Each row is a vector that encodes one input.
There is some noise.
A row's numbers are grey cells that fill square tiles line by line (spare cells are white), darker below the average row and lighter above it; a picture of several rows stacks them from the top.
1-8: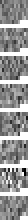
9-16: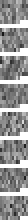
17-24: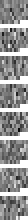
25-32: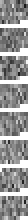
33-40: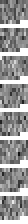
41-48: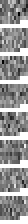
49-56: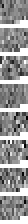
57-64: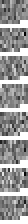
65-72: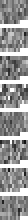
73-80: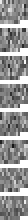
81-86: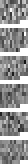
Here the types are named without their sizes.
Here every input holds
a point on a line, together with either a point on a line, or three true/false values.
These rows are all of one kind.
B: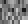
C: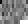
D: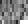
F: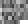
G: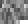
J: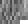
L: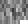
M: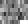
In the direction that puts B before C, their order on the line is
F, L, M, G, B, J, C, D.
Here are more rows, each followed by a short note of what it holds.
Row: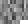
a point on a line and three true/false values
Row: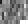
a point on a line and three true/false values
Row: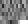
a point on a line and three true/false values
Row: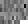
a point on each of two lines
